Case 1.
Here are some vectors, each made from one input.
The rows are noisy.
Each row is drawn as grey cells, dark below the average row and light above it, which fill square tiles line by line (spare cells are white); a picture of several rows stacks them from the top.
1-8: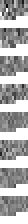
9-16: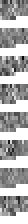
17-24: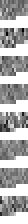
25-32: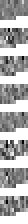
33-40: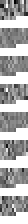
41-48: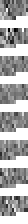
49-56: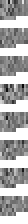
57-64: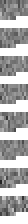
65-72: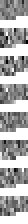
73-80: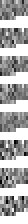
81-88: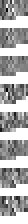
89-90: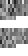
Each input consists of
a node of a 9-node tree and a true/false value.
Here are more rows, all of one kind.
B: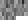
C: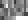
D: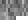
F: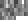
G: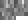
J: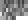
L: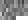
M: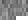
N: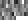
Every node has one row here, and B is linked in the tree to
J.
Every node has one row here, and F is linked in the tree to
G.
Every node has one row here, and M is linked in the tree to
C, D and L.
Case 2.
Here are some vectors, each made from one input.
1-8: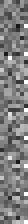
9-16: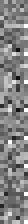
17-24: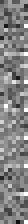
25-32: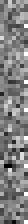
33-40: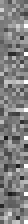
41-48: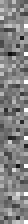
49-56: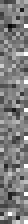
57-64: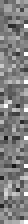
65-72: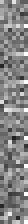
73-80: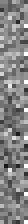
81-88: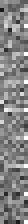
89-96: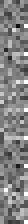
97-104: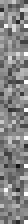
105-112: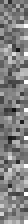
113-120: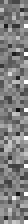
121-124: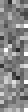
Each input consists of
either a point on a 9-point circle, or a point on a 10-point line.
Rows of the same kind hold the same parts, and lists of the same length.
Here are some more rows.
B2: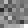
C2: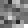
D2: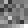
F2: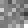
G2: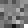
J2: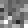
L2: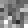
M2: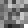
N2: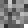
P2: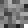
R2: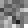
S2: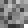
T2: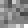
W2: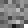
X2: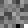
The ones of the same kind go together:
B2, C2, D2, F2, J2, L2, R2, T2
G2, M2, N2, P2, S2, W2, X2

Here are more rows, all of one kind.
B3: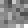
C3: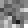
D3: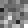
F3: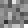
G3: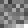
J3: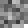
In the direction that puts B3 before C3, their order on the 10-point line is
G3, B3, F3, J3, D3, C3.
